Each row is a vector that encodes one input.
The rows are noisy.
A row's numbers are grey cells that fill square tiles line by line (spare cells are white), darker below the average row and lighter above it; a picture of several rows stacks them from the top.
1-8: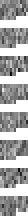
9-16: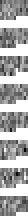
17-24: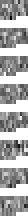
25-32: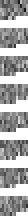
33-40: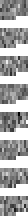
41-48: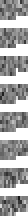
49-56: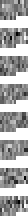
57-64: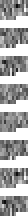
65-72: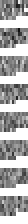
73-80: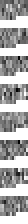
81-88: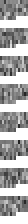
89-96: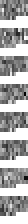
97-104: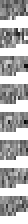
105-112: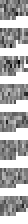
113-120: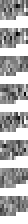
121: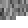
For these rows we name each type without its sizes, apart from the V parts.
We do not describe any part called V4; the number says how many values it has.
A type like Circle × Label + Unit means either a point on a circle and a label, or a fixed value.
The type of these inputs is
Circle × List(Line + V4).
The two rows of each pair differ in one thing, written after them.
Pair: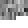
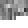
the value of V4 in item 2 of the list
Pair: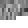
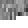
the place on the circle
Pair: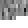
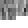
the value of V4 in item 2 of the list
